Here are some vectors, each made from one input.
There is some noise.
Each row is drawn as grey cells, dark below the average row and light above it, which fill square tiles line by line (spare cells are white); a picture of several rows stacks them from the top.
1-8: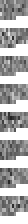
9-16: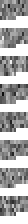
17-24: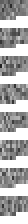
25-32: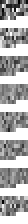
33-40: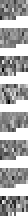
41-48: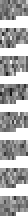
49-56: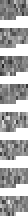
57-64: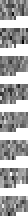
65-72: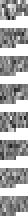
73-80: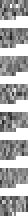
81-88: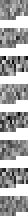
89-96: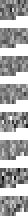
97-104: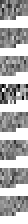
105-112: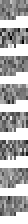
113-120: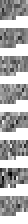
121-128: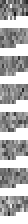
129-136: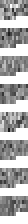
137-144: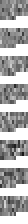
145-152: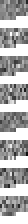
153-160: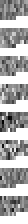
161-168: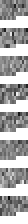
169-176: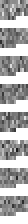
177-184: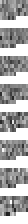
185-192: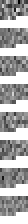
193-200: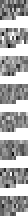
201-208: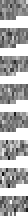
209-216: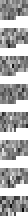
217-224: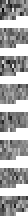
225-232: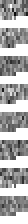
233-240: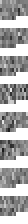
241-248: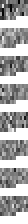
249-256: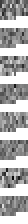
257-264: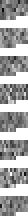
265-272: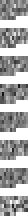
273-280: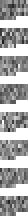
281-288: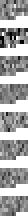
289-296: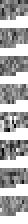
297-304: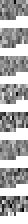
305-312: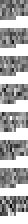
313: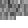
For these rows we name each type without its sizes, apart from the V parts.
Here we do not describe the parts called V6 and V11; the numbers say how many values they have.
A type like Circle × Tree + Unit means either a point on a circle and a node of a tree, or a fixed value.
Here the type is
(Label + Line) × V11 + V6.
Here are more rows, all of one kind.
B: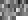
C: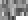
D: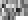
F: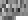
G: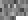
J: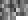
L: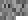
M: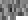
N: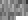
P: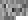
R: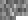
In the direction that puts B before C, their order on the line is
B, N, C, D, M, P, L, F, R, J, G.
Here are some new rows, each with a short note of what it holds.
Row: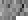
a point on a line and a value of V11
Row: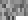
a label and a value of V11
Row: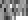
a value of V6
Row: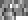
a value of V6
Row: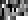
a point on a line and a value of V11
